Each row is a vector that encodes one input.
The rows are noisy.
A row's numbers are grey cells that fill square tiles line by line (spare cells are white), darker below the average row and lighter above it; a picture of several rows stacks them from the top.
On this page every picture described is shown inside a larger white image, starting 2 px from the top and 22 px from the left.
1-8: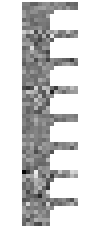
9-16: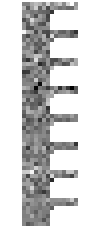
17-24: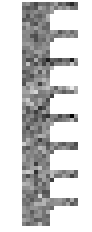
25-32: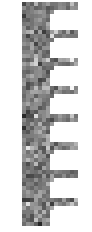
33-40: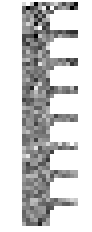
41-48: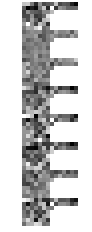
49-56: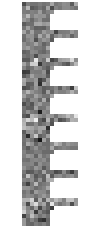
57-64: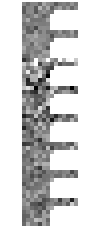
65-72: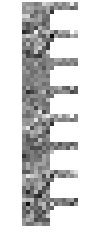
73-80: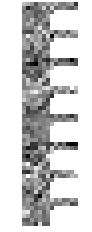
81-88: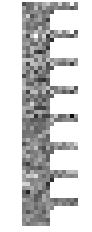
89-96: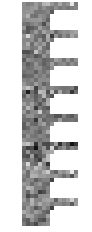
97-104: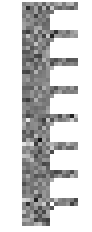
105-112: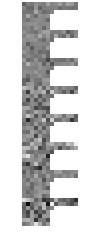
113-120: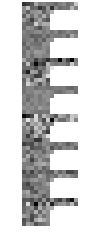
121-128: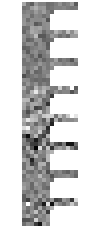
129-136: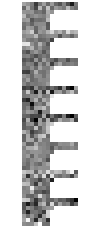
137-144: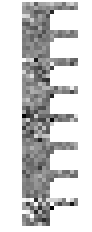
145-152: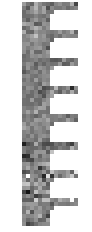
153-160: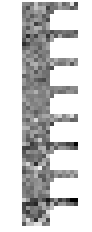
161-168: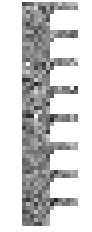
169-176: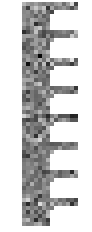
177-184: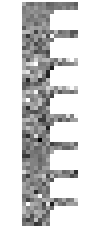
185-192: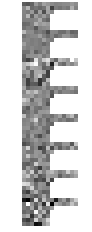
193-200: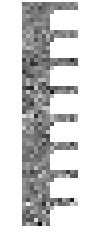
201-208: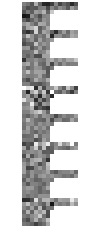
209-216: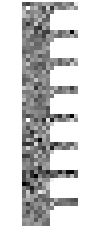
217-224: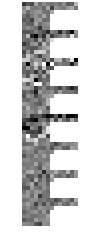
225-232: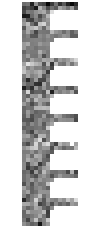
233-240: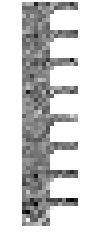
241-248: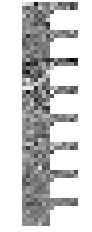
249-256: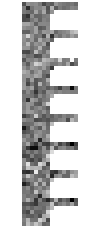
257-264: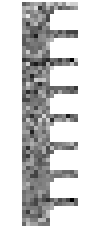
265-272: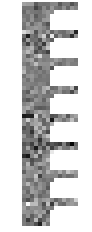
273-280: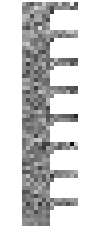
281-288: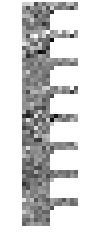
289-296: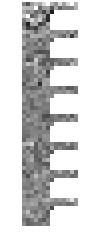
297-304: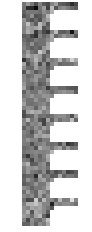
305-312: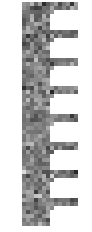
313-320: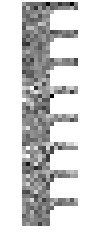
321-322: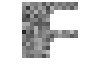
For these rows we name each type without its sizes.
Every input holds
a true/false value, together with either a point on a circle, or a fixed value.
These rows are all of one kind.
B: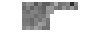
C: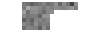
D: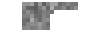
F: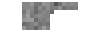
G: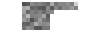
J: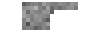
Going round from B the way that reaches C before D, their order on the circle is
B, J, C, F, D, G.
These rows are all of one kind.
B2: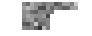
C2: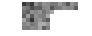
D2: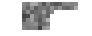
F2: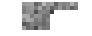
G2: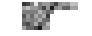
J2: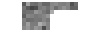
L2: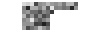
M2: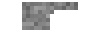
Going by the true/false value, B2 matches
C2 and M2.
